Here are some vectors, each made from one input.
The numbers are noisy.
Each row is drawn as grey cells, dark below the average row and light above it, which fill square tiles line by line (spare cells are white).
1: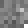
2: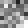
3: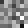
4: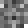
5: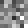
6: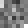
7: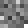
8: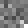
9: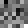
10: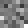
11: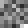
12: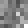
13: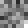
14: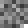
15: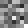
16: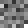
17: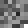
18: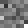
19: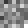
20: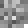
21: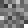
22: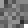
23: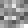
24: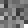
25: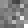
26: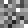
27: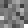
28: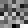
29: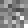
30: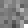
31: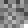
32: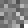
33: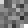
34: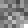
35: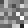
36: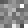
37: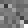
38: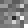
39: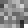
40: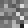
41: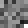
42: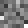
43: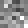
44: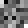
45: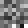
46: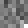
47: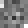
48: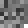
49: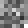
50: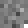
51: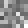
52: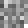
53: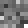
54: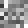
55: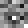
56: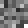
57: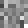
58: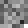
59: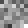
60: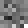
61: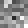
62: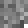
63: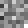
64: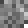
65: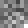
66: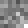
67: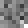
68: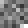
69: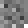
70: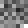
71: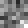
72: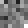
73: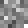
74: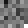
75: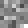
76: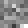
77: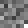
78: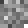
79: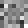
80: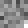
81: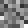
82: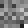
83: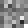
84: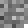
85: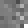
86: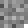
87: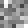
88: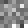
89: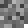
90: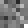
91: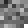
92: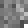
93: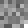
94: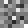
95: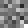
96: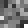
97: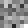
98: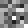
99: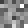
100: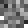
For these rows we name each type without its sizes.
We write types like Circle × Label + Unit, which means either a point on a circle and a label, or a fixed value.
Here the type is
Bool × (Line + Tree).
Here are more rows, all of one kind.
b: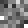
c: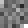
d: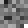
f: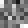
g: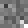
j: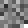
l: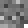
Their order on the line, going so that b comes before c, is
b, g, d, l, j, c, f.
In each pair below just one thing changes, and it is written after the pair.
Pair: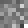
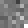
the node of the tree
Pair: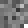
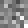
the node of the tree
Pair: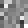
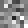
the true/false value
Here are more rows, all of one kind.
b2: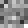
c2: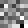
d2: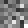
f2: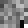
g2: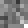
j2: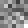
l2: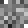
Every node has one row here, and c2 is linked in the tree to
j2.
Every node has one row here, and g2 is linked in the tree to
l2.
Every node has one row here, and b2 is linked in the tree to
f2.
